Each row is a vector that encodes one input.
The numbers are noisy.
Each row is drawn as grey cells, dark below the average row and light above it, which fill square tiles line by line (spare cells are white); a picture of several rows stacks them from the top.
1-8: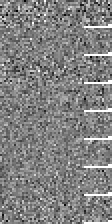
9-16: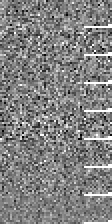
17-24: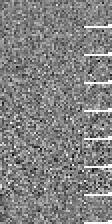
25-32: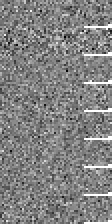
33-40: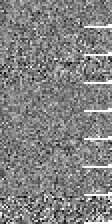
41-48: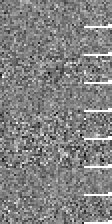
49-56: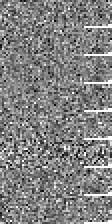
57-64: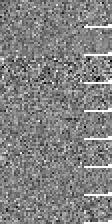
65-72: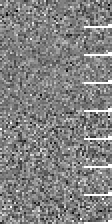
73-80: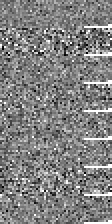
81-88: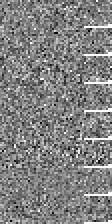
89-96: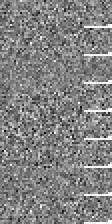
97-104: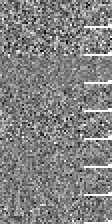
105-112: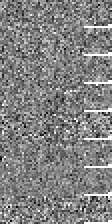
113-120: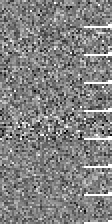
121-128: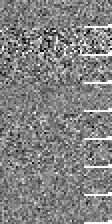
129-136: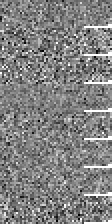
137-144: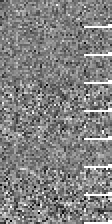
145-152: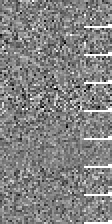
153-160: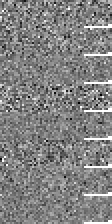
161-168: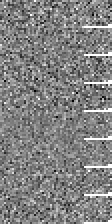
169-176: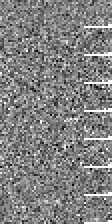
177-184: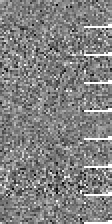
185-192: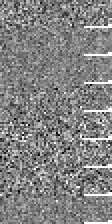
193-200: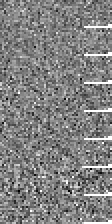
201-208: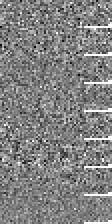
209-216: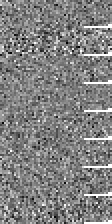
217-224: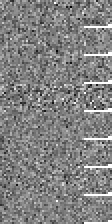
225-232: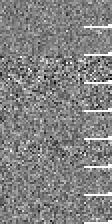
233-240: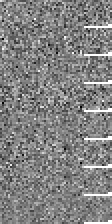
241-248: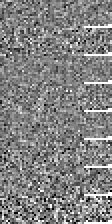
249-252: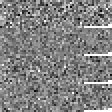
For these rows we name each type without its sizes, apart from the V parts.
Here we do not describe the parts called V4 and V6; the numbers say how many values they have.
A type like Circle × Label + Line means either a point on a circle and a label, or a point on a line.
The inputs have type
(Circle × (Circle + V4) + Tree) × V6.
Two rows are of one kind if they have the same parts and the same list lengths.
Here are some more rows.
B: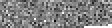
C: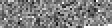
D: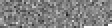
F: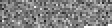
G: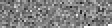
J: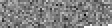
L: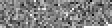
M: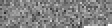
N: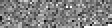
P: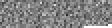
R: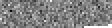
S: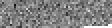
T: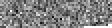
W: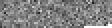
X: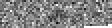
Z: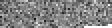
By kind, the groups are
B, G, P, R, W, Z
C, L, N, T, X
D, F, J, M, S

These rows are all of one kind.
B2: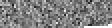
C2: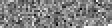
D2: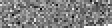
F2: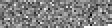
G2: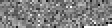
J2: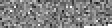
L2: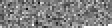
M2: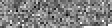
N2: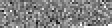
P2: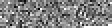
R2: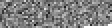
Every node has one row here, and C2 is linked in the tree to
L2 and P2.
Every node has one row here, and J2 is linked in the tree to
D2 and M2.
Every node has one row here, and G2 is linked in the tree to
F2.
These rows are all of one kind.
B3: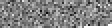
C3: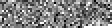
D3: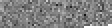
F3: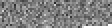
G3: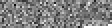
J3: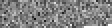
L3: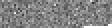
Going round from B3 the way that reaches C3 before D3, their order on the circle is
B3, L3, J3, G3, F3, C3, D3.
